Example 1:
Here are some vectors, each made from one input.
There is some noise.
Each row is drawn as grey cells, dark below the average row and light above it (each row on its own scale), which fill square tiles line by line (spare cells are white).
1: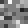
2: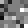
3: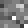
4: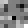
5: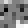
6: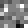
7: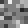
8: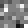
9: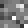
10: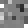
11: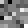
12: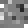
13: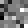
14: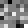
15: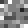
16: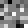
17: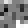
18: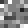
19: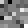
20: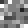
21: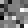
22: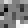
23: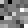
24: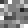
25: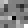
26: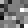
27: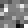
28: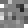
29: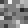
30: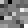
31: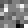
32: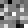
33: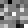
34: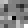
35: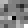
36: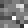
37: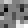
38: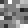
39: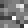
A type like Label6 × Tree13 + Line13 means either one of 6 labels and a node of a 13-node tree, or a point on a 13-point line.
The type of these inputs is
Bool × Circle5.
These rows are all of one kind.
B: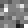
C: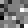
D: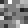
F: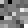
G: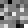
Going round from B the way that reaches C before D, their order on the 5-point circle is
B, G, F, C, D.
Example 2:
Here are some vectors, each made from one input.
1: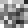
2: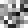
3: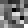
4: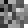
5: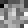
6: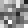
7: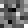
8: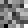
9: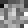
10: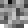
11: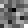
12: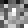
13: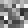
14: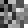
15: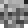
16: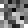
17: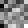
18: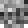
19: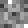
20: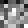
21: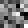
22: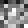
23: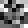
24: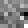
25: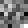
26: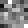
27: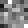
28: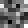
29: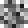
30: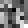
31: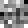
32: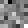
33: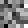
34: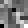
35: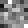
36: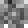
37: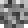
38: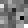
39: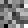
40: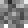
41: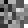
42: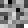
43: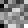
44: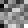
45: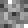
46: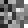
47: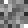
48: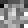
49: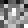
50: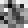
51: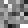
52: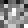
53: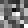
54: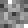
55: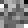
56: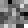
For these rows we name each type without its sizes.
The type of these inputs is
(Line × Line + Unit) × Tree.
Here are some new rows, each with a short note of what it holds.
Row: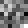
a point on each of two lines and a node of a tree
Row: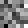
a node of a tree
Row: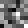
a point on each of two lines and a node of a tree
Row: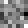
a point on each of two lines and a node of a tree
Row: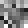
a point on each of two lines and a node of a tree
